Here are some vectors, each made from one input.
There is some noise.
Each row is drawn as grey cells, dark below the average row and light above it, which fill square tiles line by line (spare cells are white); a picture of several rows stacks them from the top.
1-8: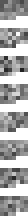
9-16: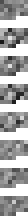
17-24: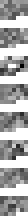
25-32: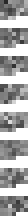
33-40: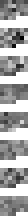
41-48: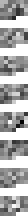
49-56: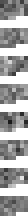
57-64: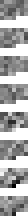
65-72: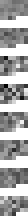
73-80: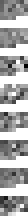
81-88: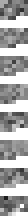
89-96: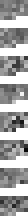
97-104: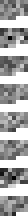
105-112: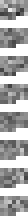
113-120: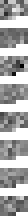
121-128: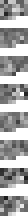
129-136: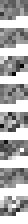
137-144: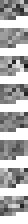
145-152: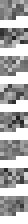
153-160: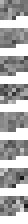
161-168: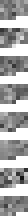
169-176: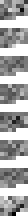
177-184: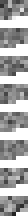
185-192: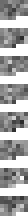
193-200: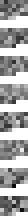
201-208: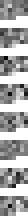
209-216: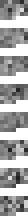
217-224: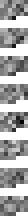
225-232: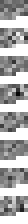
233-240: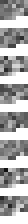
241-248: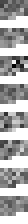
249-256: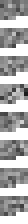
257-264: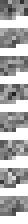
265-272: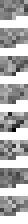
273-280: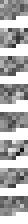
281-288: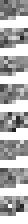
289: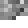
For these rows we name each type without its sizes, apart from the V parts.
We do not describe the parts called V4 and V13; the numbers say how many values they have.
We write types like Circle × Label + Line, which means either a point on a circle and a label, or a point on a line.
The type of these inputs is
(Bool × Bool × Bool + Label) × V13 + V4.
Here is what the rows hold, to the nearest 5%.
About 10% of them hold a value of V4. The rest hold a value of V13, together with either a label, or three true/false values.
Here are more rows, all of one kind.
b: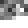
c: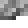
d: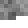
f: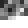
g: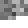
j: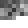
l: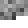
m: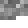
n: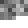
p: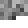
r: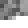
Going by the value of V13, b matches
d, j, m and n.
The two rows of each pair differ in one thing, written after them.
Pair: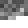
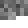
the label
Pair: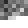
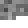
the label
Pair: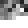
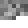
the label
